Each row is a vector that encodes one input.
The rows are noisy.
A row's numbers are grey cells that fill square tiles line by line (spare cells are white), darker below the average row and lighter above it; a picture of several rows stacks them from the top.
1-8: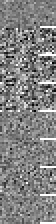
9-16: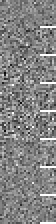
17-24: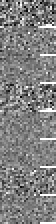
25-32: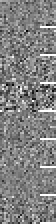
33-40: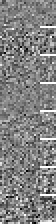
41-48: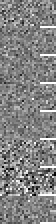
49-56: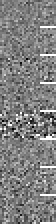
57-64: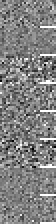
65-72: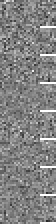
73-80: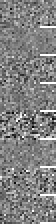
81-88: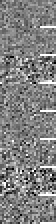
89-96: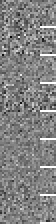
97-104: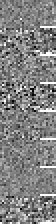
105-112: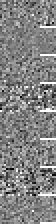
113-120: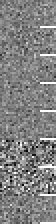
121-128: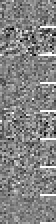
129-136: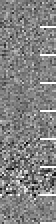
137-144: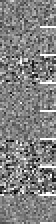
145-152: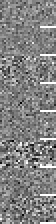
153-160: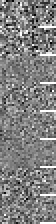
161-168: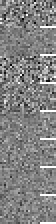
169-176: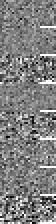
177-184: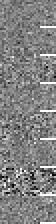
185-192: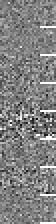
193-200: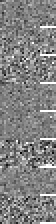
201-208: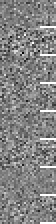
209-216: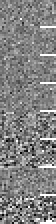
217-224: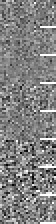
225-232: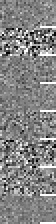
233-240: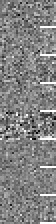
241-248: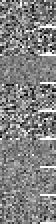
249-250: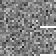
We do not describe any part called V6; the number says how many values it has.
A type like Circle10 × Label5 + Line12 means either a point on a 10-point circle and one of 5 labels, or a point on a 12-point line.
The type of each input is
Bool × Label5 + Label4 × Line9 × (Tree10 + V6).
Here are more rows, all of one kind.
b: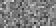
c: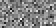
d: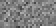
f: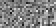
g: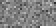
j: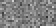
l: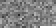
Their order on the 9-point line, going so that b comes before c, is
j, g, l, d, b, c, f.
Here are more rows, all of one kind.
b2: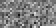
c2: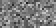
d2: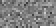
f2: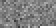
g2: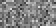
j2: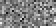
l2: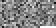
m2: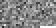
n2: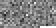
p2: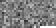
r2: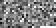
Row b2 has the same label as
d2, m2, n2 and r2.
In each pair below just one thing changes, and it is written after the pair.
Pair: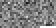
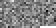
the place on the 9-point line
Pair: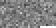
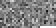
the label
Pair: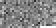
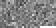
the place on the 9-point line
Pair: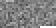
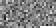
the label
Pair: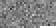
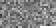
the place on the 9-point line
